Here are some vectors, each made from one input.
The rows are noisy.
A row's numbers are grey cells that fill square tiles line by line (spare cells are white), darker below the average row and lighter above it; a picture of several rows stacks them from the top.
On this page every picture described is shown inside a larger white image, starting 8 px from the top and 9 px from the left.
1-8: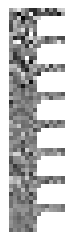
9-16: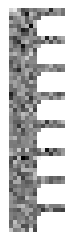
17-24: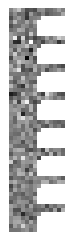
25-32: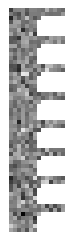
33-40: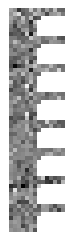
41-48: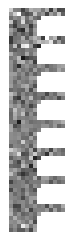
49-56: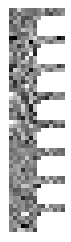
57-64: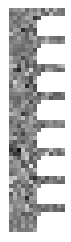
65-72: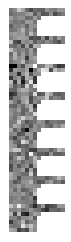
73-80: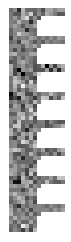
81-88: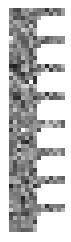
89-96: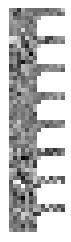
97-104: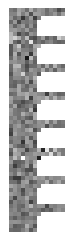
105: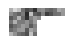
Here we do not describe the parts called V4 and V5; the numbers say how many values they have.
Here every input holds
either a point on each of two 3-point lines and a true/false value, or a value of V4 and a value of V5.
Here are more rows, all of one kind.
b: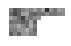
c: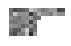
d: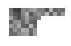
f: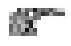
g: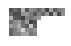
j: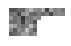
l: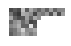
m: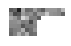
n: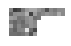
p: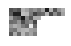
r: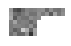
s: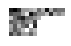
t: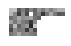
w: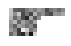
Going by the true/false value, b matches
j, n, p and s.
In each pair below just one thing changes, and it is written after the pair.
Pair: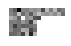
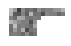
the place on one of the two 3-point lines
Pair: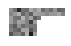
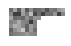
the place on one of the two 3-point lines
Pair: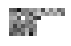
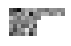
the true/false value
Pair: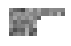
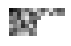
the true/false value
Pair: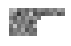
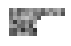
the true/false value
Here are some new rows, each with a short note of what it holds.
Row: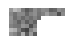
a value of V4 and a value of V5
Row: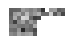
a value of V4 and a value of V5
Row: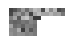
a value of V4 and a value of V5
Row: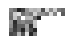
a point on each of two 3-point lines and a true/false value
